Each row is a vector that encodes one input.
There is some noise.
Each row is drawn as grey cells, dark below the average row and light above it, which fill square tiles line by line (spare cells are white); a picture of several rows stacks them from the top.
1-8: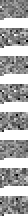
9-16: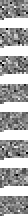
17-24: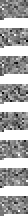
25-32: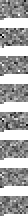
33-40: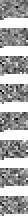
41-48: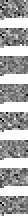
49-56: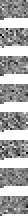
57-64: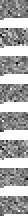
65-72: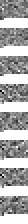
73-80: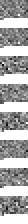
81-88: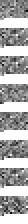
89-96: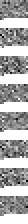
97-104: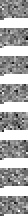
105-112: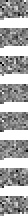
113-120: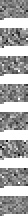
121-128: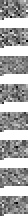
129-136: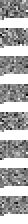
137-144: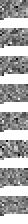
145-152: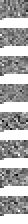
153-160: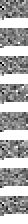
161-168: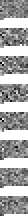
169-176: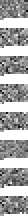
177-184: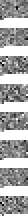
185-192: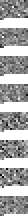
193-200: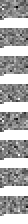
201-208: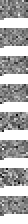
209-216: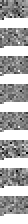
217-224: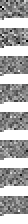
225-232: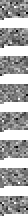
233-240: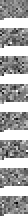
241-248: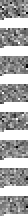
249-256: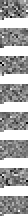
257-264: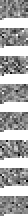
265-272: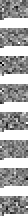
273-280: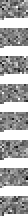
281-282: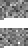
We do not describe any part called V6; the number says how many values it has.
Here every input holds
a point on a 9-point line, together with either one of 12 labels and a true/false value, or a value of V6.
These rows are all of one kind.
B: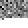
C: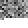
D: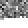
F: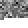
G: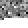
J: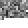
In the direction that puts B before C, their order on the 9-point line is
F, D, J, G, B, C.
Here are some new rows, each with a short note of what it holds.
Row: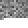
one of 12 labels, a point on a 9-point line and a true/false value
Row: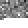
one of 12 labels, a point on a 9-point line and a true/false value
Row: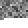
one of 12 labels, a point on a 9-point line and a true/false value
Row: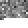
one of 12 labels, a point on a 9-point line and a true/false value
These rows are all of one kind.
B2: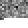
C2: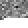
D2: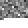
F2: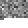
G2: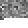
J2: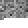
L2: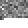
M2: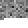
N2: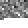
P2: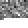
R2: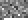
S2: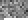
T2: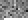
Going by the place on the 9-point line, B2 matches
G2, J2 and M2.
